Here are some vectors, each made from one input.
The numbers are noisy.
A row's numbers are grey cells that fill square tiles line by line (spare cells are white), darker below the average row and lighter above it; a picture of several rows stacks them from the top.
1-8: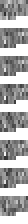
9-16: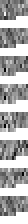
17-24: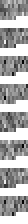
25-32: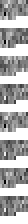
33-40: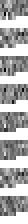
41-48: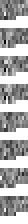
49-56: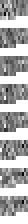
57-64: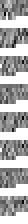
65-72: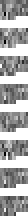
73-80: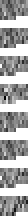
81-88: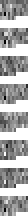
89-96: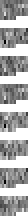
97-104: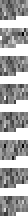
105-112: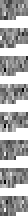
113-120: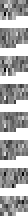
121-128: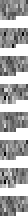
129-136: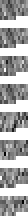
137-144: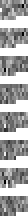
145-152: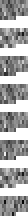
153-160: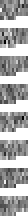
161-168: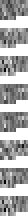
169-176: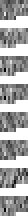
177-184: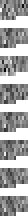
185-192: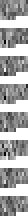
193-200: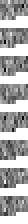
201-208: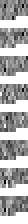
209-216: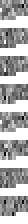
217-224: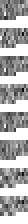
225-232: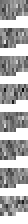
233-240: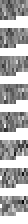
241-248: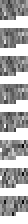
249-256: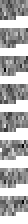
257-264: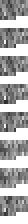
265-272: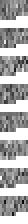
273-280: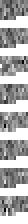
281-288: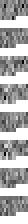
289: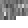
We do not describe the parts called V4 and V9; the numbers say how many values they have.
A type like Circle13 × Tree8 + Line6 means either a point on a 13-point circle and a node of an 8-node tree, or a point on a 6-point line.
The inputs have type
Bool × (Line6 + V4) + V9.
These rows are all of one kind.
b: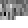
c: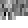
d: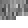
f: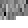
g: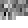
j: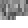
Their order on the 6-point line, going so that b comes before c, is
b, c, g, f, j, d.
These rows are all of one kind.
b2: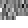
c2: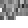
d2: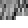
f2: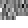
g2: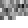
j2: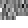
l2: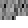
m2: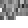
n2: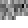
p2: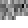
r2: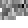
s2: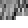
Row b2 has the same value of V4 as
f2, j2 and r2.
